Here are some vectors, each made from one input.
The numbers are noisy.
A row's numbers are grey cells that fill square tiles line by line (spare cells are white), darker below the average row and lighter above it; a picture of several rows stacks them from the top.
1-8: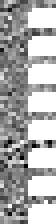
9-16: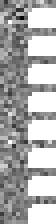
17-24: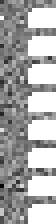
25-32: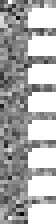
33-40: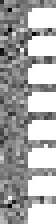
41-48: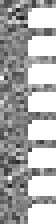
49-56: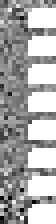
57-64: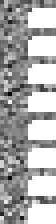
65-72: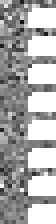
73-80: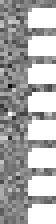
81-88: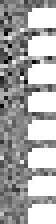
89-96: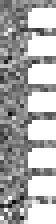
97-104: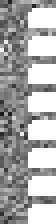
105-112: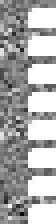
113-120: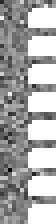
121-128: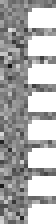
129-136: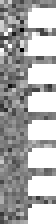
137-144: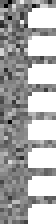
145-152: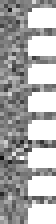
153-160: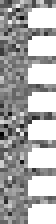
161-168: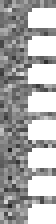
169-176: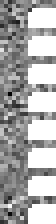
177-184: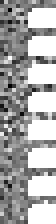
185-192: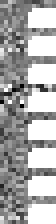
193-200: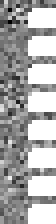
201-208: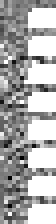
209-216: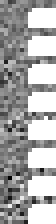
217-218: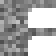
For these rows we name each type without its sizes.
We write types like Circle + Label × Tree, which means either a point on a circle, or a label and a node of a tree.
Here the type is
(Bool × Bool × Bool × Bool + Unit) × Tree.
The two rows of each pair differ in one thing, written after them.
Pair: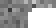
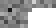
the node of the tree
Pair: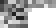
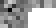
the node of the tree
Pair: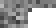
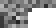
one of the four true/false values
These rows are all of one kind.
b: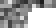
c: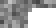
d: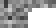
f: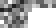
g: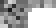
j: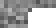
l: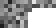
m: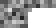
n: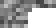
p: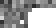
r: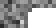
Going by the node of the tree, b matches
f, p and r.
